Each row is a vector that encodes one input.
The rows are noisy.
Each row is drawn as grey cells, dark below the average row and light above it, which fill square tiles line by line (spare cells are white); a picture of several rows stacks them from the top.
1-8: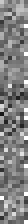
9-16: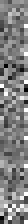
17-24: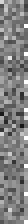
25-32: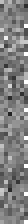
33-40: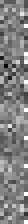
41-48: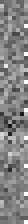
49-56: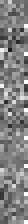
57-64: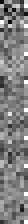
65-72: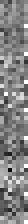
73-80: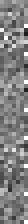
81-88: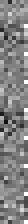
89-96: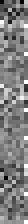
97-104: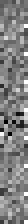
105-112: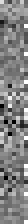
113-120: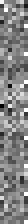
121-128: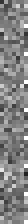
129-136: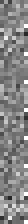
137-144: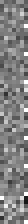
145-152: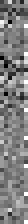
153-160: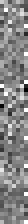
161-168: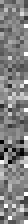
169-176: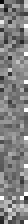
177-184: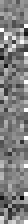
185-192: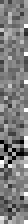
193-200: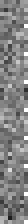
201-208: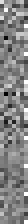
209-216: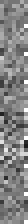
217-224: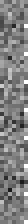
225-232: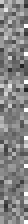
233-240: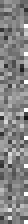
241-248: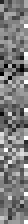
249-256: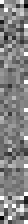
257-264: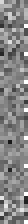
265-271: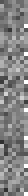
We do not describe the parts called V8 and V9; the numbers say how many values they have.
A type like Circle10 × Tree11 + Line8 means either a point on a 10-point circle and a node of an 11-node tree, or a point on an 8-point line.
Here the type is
(Bool × Line4 + V8) × (Line6 + V9).
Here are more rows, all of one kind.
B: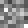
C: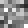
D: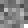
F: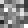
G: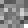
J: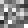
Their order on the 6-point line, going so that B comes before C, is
G, B, D, J, F, C.
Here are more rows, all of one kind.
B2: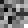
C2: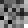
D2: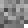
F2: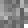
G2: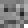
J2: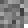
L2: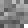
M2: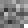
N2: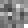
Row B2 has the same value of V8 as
L2 and M2.
